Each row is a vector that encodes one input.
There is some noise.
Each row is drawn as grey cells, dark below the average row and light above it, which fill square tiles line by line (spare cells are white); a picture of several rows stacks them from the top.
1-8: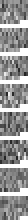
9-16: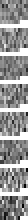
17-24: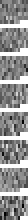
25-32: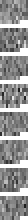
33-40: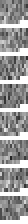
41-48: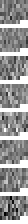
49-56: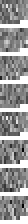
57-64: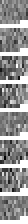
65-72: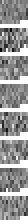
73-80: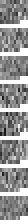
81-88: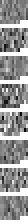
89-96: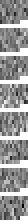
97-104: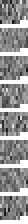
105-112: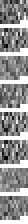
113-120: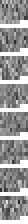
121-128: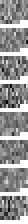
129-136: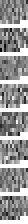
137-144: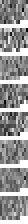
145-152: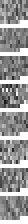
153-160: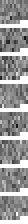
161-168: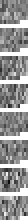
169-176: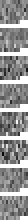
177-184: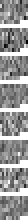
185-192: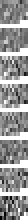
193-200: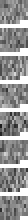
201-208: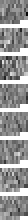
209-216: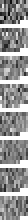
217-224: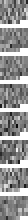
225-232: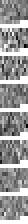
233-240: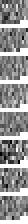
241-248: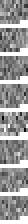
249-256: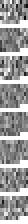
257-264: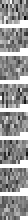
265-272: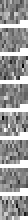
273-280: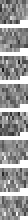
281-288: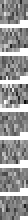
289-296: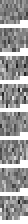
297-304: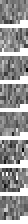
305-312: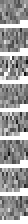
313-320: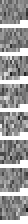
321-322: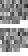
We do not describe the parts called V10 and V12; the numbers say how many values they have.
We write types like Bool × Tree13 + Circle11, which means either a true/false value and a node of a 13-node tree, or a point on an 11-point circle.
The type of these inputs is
Bool × Line6 + Line13 + V10 × V12.
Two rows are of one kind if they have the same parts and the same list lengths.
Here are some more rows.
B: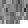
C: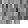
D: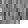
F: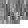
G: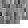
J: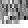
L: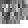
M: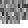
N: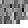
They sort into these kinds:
B, F, G
C, D, J
L, M, N

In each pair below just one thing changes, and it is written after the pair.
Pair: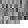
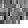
the place on the 6-point line
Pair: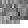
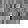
the true/false value
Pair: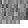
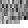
the true/false value
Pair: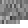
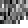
the place on the 6-point line
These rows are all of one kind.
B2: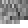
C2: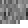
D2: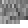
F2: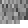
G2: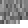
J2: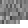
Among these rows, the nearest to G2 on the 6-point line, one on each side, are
F2 and J2.
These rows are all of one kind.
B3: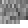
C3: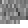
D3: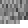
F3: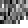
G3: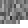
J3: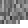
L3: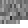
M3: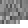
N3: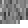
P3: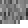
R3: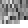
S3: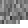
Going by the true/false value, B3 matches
C3, N3 and P3.
